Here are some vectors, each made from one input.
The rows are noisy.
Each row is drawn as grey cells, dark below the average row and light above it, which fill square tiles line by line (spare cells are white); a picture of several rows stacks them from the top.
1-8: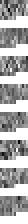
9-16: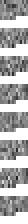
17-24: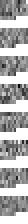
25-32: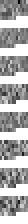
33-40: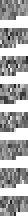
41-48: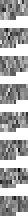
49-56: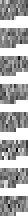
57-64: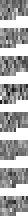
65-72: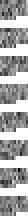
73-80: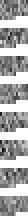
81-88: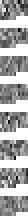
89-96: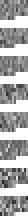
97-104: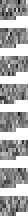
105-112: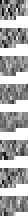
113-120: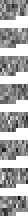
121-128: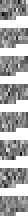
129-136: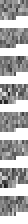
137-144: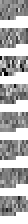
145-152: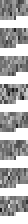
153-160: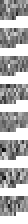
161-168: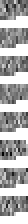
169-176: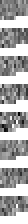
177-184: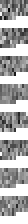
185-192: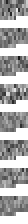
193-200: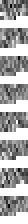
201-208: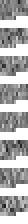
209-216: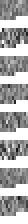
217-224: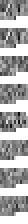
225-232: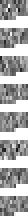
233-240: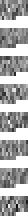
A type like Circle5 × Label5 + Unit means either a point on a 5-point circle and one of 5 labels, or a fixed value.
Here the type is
Line4 × (Tree11 + Unit) + List2(Line5).
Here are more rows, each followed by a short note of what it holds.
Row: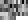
a point on a 4-point line and a node of an 11-node tree
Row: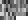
the empty list
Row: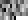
the empty list
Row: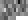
a list of one item
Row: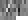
a list of two items
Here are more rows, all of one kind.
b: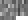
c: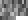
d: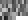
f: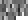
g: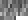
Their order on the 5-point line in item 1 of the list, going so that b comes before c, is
b, d, f, g, c.
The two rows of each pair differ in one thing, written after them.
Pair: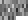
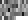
the place on the 4-point line
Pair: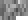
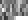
the place on the 4-point line
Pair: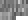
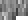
the node of the tree
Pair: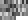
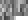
the place on the 4-point line
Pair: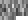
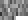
the node of the tree
